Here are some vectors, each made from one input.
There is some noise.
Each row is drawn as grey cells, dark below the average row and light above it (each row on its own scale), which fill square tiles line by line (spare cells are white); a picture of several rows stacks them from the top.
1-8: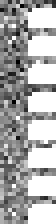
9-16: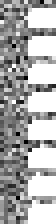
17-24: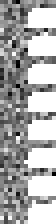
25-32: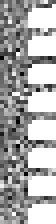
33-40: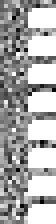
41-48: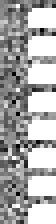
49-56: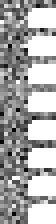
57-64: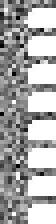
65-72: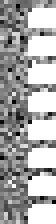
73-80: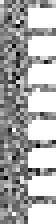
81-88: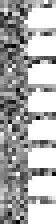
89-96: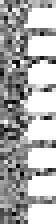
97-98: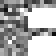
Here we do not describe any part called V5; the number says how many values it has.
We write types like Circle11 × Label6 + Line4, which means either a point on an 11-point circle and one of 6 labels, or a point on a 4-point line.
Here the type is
(Bool × Bool × Bool + Line4) × V5.
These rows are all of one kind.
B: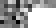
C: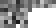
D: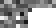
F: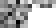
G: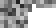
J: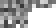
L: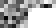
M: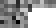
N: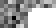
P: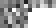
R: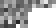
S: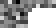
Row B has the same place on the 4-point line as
C, M and N.
